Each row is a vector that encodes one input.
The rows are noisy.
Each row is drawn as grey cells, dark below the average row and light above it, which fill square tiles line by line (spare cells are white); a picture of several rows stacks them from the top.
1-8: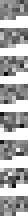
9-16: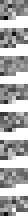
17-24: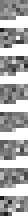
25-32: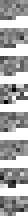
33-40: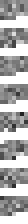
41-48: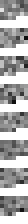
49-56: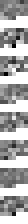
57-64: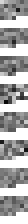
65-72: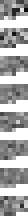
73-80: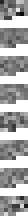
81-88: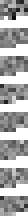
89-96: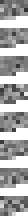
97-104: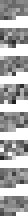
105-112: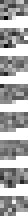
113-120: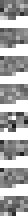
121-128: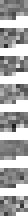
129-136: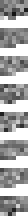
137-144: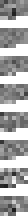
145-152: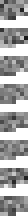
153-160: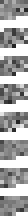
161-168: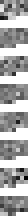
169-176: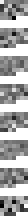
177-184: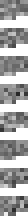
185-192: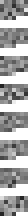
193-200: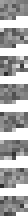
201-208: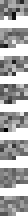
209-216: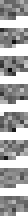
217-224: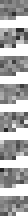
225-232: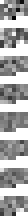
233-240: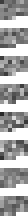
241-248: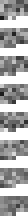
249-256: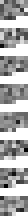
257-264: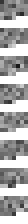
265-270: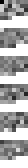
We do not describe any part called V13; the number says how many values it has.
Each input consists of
a point on a 9-point line and a value of V13, together with either a fixed value, or a node of a 9-node tree.
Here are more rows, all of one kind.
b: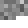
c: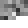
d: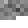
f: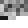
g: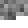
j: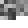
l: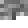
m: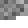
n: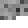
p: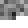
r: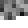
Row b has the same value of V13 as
f, m, n and p.
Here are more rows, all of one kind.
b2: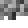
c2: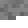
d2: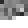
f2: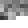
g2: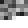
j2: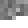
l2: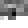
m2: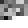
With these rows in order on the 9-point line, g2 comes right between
c2 and l2.
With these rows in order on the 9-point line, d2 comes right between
b2 and c2.
